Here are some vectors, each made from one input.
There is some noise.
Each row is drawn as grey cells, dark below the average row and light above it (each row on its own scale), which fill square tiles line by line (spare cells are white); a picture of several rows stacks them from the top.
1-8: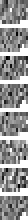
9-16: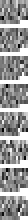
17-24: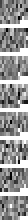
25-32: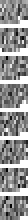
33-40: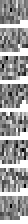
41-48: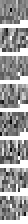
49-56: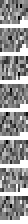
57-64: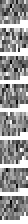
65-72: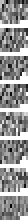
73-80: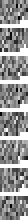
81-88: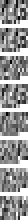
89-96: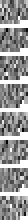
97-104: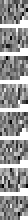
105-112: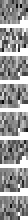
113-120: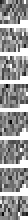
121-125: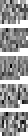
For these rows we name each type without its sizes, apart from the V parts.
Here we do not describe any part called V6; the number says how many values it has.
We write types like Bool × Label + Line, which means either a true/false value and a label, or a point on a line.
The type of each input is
(Bool × V6 + Label) × Label.
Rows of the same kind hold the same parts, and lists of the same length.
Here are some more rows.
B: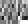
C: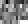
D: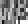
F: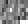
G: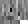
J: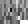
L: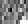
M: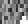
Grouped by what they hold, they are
B, C, G, J, L, M
D, F

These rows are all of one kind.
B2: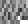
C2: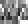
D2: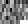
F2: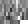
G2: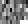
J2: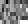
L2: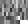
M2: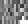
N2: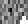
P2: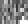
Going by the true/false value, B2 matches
C2, J2, M2 and P2.
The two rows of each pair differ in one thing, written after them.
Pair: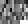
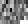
the value of V6
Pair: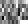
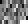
the label
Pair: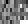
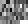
the value of V6
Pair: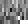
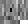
the value of V6
